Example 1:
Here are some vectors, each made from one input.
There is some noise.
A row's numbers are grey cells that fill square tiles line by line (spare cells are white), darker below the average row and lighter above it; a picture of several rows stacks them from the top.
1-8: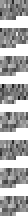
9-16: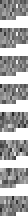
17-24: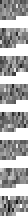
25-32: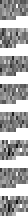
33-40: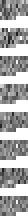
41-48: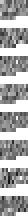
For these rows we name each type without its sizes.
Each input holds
a label.
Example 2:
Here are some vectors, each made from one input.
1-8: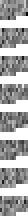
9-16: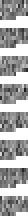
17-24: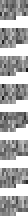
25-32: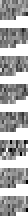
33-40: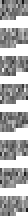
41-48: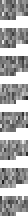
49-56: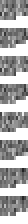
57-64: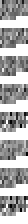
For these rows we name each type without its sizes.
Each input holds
either a fixed value, or four true/false values.
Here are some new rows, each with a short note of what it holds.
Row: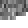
four true/false values
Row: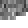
four true/false values
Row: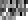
a fixed value
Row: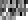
a fixed value
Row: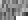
four true/false values
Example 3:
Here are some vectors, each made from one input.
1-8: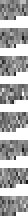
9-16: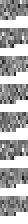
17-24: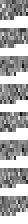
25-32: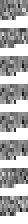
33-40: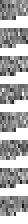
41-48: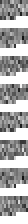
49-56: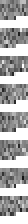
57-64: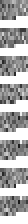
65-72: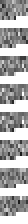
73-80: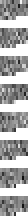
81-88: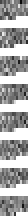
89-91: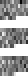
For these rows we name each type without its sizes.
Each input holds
four true/false values.
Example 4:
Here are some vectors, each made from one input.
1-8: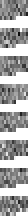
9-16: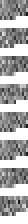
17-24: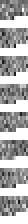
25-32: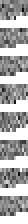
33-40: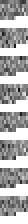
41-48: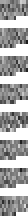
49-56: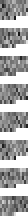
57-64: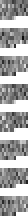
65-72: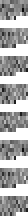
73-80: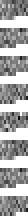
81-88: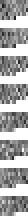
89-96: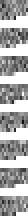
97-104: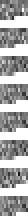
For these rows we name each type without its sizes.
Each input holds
four true/false values.
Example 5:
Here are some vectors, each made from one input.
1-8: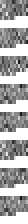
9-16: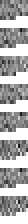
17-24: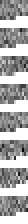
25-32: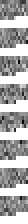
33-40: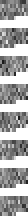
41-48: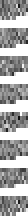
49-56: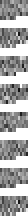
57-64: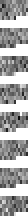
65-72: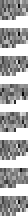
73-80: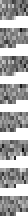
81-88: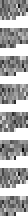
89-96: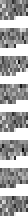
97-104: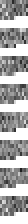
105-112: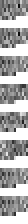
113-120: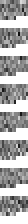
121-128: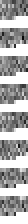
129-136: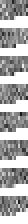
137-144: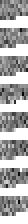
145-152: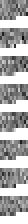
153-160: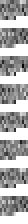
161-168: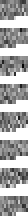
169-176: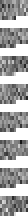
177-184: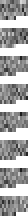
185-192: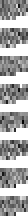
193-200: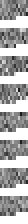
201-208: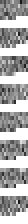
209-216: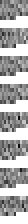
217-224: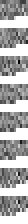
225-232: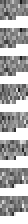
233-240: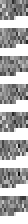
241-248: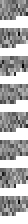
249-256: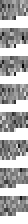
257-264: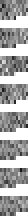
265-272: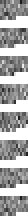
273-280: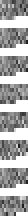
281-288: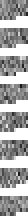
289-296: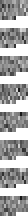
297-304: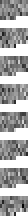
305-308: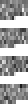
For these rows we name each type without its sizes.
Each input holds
four true/false values.
